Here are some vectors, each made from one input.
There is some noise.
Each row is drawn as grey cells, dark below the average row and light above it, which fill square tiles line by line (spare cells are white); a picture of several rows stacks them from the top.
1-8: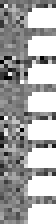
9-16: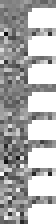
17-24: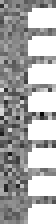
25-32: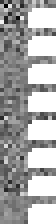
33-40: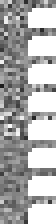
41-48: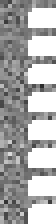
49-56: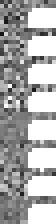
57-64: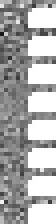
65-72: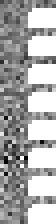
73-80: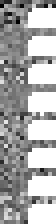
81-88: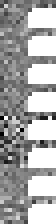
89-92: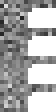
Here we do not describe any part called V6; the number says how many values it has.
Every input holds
a point on an 8-point line, together with either a point on an 8-point line, or a value of V6.
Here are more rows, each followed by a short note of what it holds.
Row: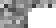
a point on each of two 8-point lines
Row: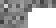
a point on an 8-point line and a value of V6
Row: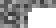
a point on each of two 8-point lines
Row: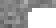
a point on an 8-point line and a value of V6
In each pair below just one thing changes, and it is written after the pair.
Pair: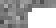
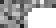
the value of V6
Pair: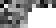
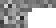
the value of V6
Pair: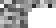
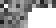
the place on the 8-point line
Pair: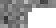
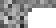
the value of V6
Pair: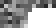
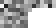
the value of V6
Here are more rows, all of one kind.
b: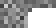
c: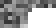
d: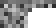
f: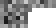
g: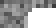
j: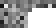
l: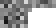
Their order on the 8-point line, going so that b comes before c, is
b, c, d, g, l, f, j.
